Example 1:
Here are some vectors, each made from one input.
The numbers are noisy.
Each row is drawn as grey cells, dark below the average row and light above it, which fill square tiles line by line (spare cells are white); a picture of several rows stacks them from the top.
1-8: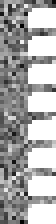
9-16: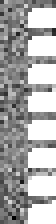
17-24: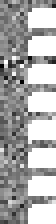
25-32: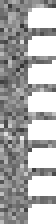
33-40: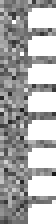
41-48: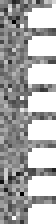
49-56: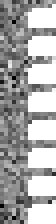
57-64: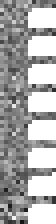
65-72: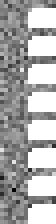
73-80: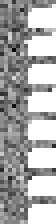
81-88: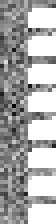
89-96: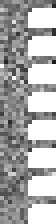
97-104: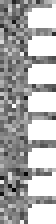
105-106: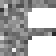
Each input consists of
a true/false value, together with either one of 8 labels, or a point on a 5-point line.
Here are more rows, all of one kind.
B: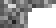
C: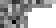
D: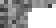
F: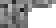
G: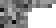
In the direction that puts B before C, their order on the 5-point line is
D, G, F, B, C.
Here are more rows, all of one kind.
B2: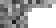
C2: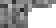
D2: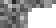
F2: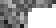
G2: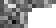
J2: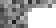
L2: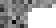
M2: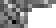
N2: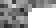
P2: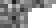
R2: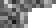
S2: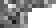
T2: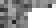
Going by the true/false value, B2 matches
J2, L2 and T2.
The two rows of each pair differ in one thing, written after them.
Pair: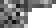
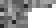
the true/false value
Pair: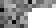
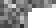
the true/false value
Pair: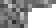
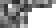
the place on the 5-point line
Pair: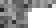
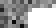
the place on the 5-point line
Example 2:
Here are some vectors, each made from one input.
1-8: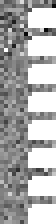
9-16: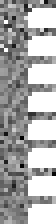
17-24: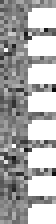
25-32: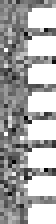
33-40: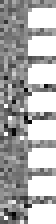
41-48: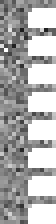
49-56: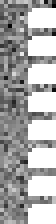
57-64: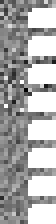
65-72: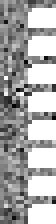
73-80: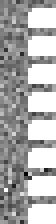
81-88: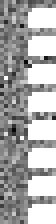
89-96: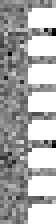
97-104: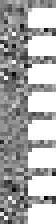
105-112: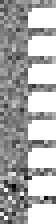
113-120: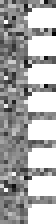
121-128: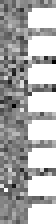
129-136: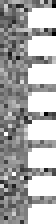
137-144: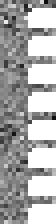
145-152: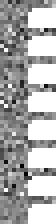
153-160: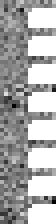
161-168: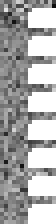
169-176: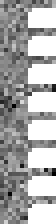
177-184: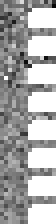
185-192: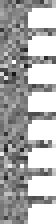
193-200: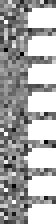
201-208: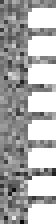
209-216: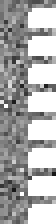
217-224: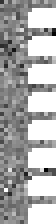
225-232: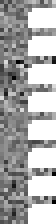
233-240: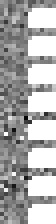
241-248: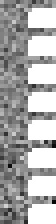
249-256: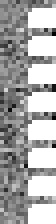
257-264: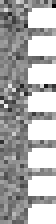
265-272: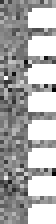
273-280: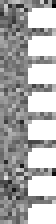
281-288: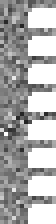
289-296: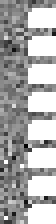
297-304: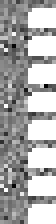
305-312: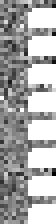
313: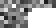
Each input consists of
either three true/false values, or a list of up to two points on a 6-point line.
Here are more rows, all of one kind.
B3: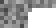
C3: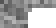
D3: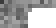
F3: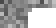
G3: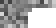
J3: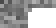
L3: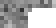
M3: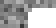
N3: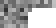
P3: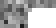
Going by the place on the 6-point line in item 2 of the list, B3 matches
D3, F3, G3 and P3.
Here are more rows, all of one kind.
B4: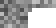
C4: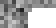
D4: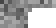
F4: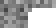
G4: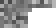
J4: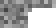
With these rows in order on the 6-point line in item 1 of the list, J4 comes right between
C4 and F4.
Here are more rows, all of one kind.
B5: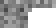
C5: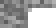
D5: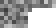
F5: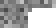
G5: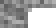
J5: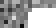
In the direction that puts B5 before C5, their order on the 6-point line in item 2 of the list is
F5, D5, B5, G5, C5, J5.
